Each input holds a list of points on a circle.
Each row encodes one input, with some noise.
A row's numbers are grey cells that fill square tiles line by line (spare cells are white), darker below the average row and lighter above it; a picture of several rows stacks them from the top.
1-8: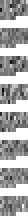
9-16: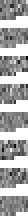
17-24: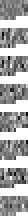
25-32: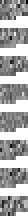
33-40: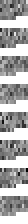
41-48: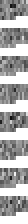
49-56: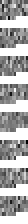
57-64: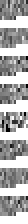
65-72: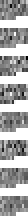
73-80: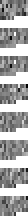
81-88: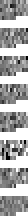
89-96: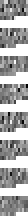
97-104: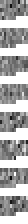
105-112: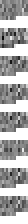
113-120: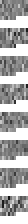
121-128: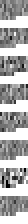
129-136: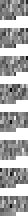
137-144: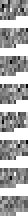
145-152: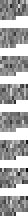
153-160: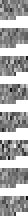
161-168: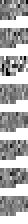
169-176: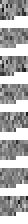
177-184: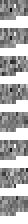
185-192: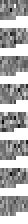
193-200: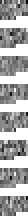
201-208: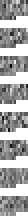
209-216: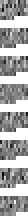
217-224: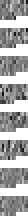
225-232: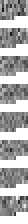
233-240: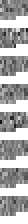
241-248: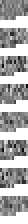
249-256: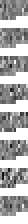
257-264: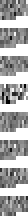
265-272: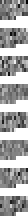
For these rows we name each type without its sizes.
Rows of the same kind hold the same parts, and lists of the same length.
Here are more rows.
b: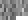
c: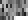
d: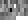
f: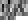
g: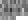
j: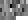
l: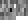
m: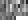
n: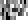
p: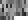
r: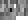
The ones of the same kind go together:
b, g, m
c, d, l, p, r
f, j
n

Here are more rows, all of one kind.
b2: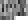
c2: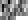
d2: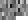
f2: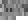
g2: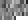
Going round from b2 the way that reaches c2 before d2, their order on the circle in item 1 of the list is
b2, c2, g2, f2, d2.
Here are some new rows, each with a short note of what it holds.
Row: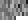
a list of two items
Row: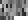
a list of one item
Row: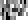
the empty list
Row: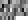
a list of three items
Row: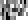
the empty list
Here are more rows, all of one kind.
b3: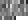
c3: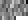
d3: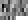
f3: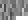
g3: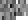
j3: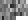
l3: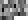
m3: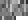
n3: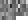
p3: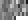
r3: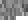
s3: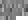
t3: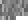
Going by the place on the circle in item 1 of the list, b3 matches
c3, m3 and p3.
